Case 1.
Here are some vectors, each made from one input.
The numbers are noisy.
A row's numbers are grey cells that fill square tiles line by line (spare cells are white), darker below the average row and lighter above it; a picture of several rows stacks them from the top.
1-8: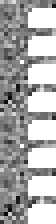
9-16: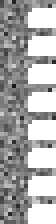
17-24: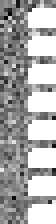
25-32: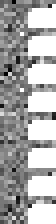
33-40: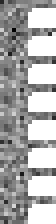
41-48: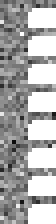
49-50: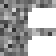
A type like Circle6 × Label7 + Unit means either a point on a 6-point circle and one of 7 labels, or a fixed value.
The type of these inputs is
Tree9 + Unit.
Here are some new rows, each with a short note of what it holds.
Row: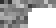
a node of a 9-node tree
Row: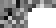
a fixed value
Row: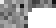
a node of a 9-node tree
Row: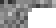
a node of a 9-node tree
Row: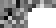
a fixed value
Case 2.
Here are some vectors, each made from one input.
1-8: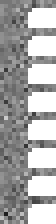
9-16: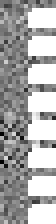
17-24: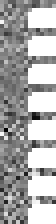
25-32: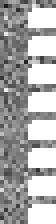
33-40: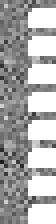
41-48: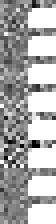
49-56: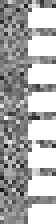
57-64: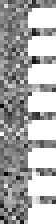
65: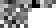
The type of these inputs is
Line7.
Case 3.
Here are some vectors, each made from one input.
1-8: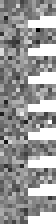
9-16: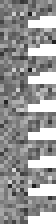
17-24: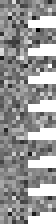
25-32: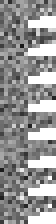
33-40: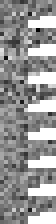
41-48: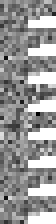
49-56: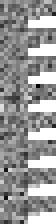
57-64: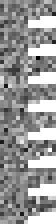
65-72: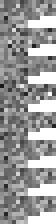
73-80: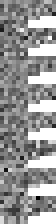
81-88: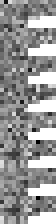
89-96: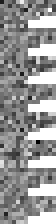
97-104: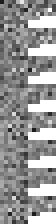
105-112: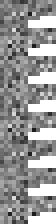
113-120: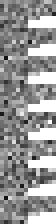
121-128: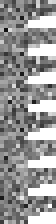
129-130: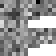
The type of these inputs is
Tree11.
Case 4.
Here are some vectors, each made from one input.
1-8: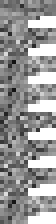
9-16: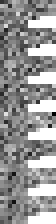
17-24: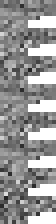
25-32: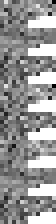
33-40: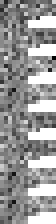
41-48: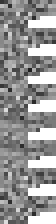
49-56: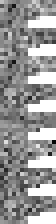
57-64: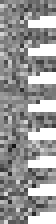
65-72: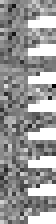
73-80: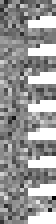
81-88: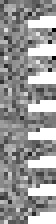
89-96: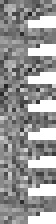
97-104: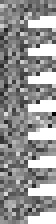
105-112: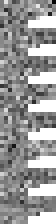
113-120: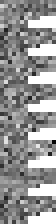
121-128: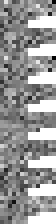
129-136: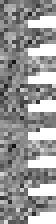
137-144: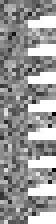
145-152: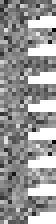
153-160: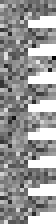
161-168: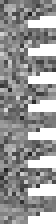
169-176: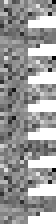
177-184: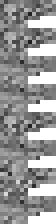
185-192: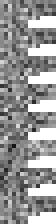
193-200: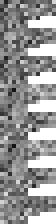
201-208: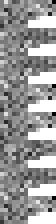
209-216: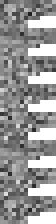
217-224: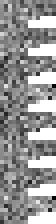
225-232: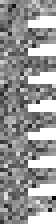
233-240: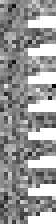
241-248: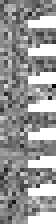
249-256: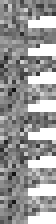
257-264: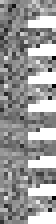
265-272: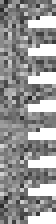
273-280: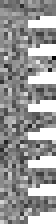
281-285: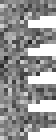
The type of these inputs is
Tree8.
